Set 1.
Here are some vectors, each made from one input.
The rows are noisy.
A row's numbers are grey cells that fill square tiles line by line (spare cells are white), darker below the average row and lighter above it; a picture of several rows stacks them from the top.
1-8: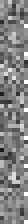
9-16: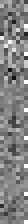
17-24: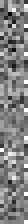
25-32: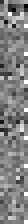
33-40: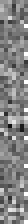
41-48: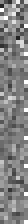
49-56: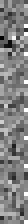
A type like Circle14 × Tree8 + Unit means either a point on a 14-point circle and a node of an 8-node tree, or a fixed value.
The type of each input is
Line7.
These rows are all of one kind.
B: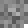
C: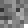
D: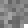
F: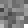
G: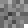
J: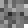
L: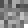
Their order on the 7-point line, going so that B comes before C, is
D, B, G, C, J, F, L.
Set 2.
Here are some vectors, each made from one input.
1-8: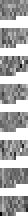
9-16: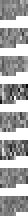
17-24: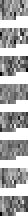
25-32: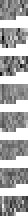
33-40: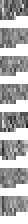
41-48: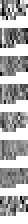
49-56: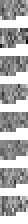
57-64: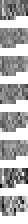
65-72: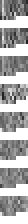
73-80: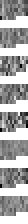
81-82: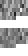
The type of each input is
Bool × Bool × Bool × Bool.
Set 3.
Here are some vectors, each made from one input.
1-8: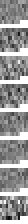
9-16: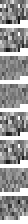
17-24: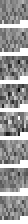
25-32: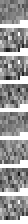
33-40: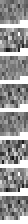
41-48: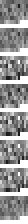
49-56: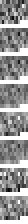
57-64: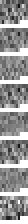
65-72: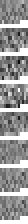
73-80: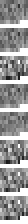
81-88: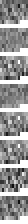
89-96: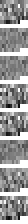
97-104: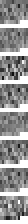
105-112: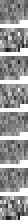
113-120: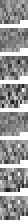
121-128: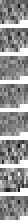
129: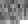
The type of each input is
Line15.
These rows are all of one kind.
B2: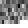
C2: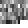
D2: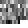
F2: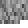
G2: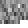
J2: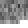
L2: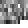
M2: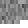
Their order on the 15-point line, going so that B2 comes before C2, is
B2, J2, M2, F2, G2, L2, C2, D2.
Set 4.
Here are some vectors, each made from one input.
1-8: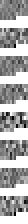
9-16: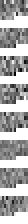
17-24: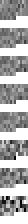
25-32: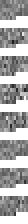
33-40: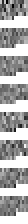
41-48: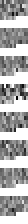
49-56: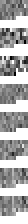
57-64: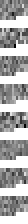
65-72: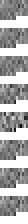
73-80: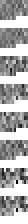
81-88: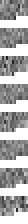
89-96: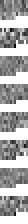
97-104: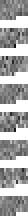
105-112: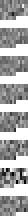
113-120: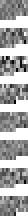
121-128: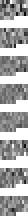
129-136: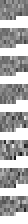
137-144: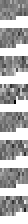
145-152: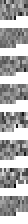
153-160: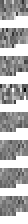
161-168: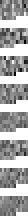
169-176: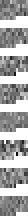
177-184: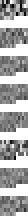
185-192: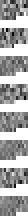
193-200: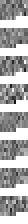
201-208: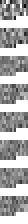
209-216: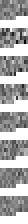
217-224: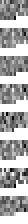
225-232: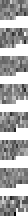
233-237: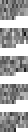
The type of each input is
Label6.
